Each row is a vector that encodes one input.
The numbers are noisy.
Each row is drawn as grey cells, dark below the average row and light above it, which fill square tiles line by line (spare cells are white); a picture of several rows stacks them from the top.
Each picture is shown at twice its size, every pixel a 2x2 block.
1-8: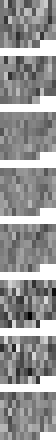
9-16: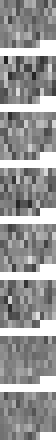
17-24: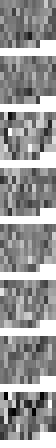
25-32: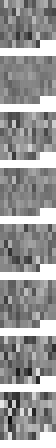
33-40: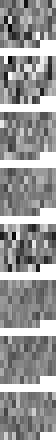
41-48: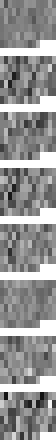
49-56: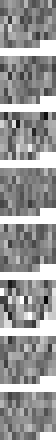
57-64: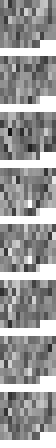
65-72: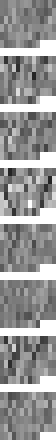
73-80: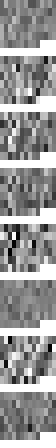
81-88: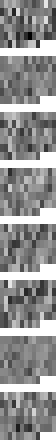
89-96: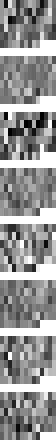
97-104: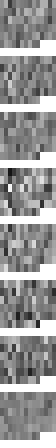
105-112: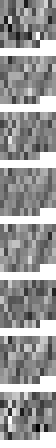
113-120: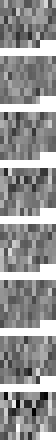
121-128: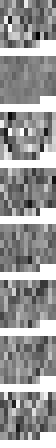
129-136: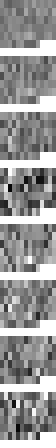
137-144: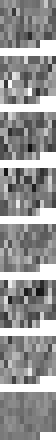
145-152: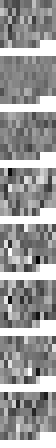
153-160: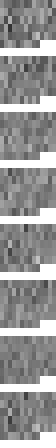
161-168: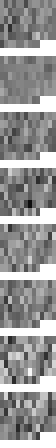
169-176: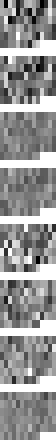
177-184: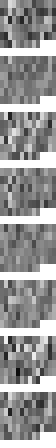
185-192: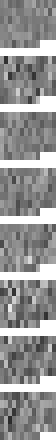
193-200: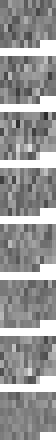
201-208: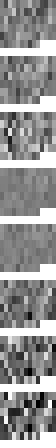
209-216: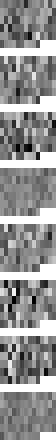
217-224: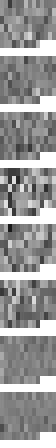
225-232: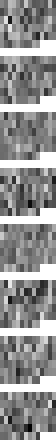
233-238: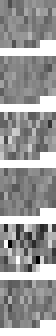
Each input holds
either a point on a 16-point circle, or a point on a 17-point circle, or a fixed value.
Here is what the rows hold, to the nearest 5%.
About 50% of them hold a point on a 16-point circle. About 45% of them hold a point on a 17-point circle. The rest hold a fixed value.
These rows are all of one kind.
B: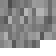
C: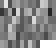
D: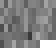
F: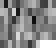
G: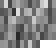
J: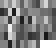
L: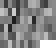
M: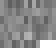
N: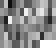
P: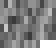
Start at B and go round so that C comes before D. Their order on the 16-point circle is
B, L, C, P, N, J, M, G, F, D.
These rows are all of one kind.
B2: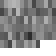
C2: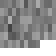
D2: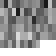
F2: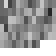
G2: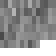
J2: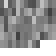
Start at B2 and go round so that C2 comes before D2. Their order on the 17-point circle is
B2, C2, D2, J2, F2, G2.
